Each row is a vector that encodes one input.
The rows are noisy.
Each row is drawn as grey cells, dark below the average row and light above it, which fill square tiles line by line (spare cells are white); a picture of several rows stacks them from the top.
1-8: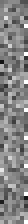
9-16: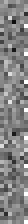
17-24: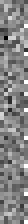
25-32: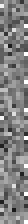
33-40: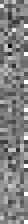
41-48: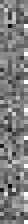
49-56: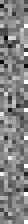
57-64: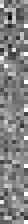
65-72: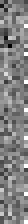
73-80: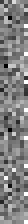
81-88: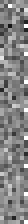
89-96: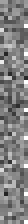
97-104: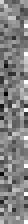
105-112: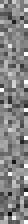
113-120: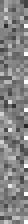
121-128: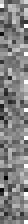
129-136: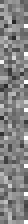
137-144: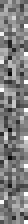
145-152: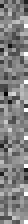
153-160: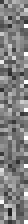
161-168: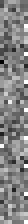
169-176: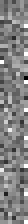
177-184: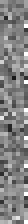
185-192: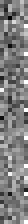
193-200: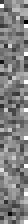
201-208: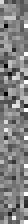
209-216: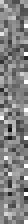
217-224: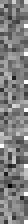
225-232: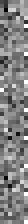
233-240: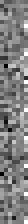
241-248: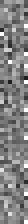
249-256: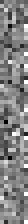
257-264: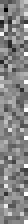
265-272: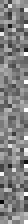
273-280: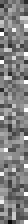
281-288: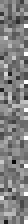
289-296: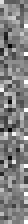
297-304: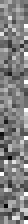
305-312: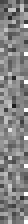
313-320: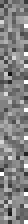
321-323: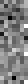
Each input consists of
a point on a 10-point line, together with either a point on a 7-point line, or a node of a 16-node tree.
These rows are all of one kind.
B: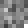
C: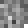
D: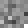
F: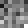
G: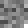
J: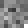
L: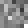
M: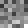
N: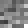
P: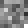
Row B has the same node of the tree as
C, L and M.
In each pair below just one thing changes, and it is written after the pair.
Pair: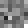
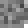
the node of the tree
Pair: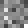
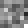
the node of the tree
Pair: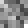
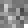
the place on the 10-point line
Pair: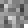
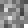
the node of the tree
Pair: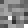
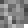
the node of the tree
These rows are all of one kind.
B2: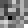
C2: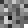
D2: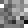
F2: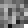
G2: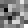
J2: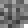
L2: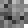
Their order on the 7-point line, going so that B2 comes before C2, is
D2, G2, L2, B2, C2, J2, F2.
